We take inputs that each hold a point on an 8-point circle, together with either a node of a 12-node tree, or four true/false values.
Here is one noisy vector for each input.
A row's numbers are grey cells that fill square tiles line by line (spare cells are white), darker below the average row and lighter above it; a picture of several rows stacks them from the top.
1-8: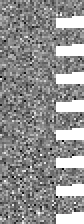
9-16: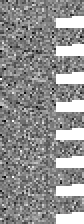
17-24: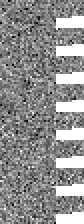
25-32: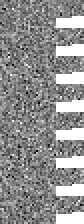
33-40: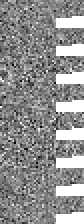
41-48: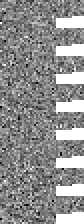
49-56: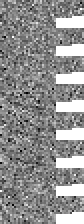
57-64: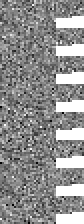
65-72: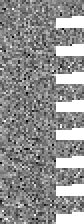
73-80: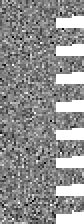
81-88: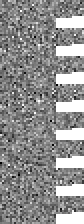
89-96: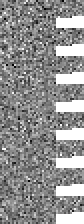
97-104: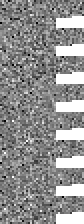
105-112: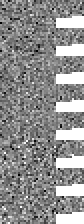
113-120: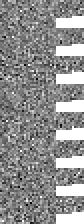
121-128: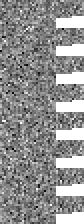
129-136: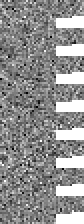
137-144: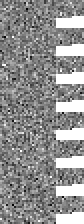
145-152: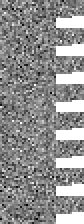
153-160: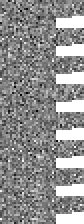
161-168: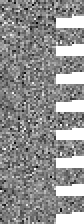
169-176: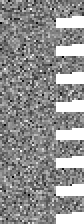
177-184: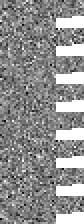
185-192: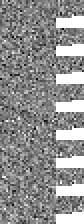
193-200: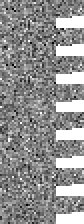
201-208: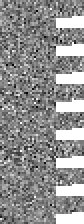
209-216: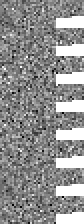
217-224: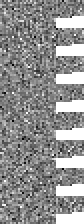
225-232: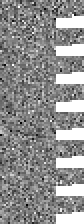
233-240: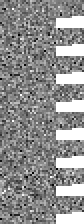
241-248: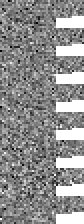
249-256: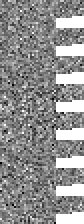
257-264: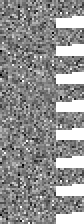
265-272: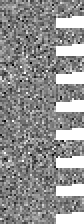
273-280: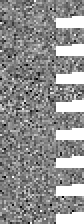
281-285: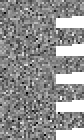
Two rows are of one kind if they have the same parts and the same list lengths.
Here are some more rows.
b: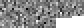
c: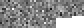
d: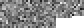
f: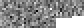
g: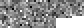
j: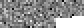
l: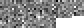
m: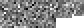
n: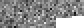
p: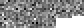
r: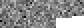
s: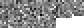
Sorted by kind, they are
b, d, f, m, p
c, g, j, l, n, r, s

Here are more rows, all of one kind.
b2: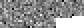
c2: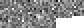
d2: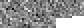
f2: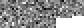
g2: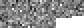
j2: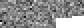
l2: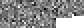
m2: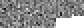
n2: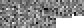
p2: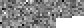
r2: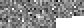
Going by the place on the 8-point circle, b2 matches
d2 and j2.
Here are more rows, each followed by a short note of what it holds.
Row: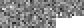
a point on an 8-point circle and a node of a 12-node tree
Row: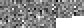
a point on an 8-point circle and four true/false values
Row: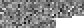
a point on an 8-point circle and a node of a 12-node tree
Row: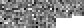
a point on an 8-point circle and a node of a 12-node tree
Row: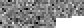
a point on an 8-point circle and a node of a 12-node tree
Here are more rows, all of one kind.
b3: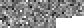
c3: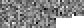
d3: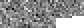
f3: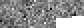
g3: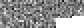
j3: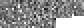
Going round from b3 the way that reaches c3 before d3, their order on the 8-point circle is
b3, j3, c3, f3, d3, g3.
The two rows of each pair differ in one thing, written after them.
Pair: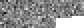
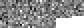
the place on the 8-point circle
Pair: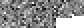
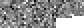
one of the four true/false values
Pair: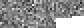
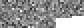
one of the four true/false values
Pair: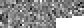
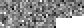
one of the four true/false values
